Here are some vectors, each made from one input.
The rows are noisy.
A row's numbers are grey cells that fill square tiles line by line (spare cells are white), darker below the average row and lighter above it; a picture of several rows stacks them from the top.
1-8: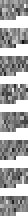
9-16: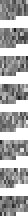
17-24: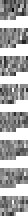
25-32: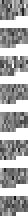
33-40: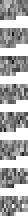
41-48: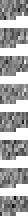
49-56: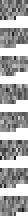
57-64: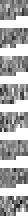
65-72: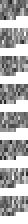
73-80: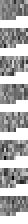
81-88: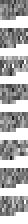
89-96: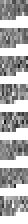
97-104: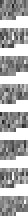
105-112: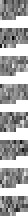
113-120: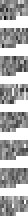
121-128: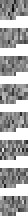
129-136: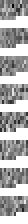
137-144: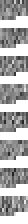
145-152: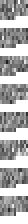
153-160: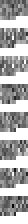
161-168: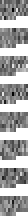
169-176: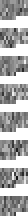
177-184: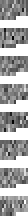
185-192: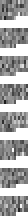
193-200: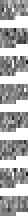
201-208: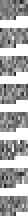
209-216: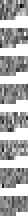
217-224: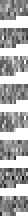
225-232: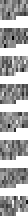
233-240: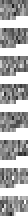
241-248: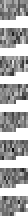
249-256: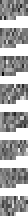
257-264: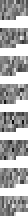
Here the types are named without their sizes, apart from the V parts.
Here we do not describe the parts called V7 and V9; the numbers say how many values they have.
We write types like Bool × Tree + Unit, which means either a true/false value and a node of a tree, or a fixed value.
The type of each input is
((Bool × Bool × Bool × Bool + Line) × V9 + Label) × V7.
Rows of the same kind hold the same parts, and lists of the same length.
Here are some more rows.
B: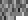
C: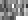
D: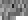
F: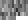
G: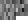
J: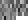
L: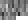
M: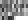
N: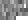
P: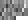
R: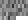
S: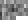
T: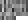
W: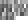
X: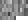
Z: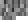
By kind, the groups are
B, D, F, G, J, L, N, R, T, X, Z
C, M, W
P, S

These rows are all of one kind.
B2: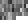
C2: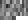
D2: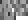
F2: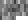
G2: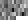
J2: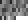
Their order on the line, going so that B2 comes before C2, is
B2, F2, G2, J2, D2, C2.
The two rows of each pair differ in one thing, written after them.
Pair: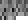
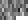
the value of V9
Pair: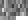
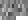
the value of V9
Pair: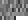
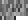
one of the four true/false values
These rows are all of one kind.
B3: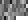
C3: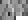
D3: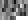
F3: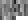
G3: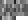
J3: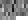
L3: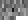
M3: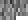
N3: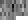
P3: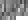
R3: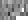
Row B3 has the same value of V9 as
C3, M3 and P3.
